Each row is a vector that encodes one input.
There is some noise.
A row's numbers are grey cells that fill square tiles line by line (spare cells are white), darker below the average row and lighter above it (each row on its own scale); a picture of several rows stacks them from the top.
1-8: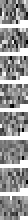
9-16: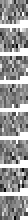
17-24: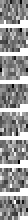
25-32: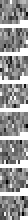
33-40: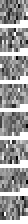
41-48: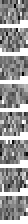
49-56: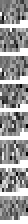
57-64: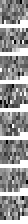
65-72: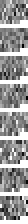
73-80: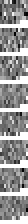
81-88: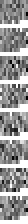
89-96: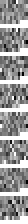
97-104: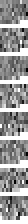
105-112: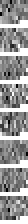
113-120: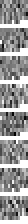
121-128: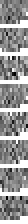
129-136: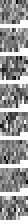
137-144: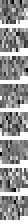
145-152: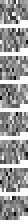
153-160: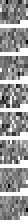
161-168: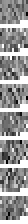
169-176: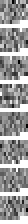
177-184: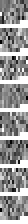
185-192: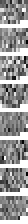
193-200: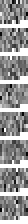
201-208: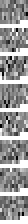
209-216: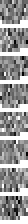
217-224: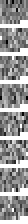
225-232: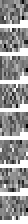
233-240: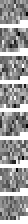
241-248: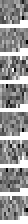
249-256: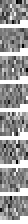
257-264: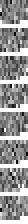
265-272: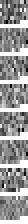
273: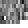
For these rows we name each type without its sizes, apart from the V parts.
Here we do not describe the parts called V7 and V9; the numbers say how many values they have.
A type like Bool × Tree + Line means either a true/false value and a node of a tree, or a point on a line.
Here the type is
Bool × Line + (Tree + V7) × V9.
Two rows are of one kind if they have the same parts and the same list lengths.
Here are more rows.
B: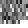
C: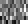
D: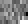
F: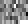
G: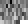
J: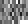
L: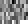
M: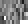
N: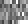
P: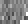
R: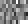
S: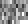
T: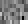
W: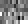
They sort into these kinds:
B, C, G, P
D, F, J, L, N, R, S
M, T, W

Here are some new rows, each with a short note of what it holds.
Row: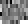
a value of V7 and a value of V9
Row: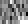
a node of a tree and a value of V9
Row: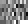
a node of a tree and a value of V9
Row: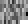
a node of a tree and a value of V9
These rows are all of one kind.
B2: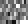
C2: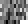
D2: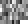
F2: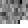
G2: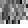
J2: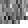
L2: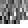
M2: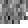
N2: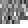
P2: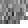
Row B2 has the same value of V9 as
G2 and L2.
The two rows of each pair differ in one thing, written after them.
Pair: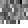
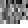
the value of V9
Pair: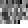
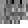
the value of V7
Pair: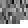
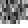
the value of V9
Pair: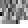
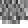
the value of V9
